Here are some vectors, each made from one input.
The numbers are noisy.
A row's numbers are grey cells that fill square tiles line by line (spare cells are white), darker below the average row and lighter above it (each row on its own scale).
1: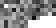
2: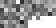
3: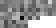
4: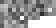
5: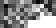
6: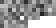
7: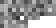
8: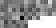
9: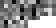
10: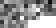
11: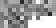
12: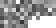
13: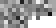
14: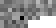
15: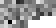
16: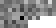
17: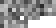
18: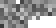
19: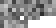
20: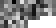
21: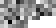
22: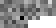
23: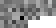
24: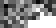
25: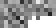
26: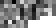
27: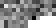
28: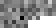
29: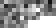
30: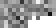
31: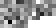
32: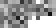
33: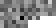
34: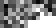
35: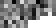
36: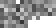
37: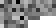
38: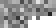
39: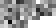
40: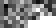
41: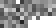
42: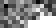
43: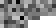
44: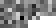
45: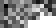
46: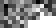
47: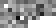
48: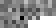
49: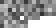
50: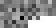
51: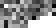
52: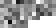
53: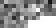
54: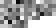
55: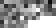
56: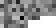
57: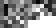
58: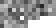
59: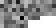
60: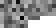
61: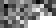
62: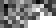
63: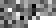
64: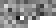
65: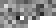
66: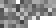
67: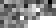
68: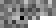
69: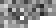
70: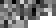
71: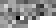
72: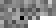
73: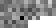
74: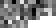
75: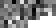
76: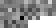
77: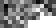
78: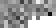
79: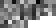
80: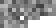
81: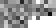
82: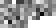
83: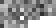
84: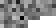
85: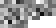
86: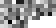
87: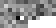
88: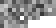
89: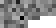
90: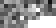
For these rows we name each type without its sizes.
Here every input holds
a true/false value, together with either a point on a circle, or a fixed value.
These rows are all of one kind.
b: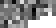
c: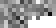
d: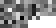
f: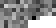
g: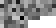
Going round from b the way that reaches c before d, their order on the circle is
b, f, g, c, d.
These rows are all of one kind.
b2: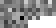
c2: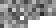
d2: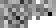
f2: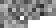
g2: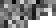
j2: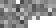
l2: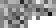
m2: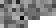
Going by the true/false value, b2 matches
g2 and m2.
